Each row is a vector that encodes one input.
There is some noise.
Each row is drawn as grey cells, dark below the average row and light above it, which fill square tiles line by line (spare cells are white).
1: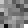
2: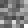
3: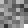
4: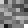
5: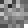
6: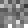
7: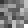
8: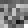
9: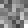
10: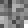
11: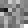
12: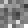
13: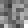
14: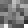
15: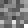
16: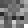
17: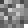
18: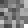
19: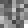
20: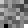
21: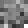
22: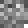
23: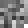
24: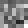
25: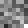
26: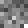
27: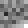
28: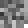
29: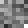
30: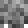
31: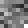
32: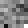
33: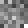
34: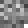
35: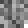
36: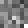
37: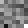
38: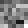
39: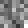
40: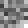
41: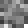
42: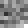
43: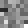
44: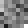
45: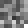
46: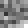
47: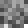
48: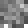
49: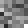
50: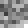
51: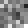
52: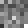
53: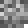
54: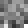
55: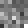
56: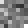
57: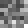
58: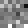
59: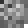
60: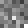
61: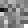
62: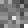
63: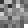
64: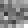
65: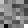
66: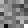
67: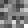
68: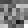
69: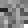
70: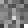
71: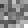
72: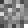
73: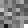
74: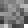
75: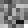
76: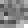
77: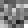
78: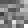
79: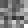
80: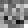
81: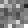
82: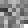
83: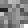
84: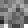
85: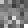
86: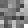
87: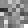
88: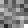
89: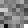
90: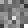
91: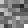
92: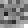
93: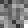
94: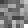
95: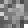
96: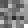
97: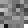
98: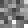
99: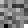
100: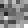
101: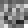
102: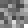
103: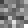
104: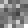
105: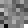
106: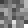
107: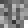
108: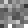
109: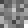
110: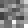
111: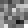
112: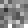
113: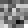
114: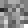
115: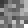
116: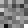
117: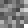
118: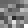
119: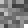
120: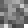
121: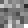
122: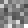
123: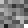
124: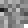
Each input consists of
either one of 5 labels and a true/false value, or one of 8 labels.
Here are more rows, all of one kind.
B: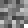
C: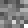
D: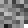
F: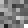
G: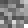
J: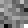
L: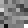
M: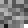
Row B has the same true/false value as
C and G.
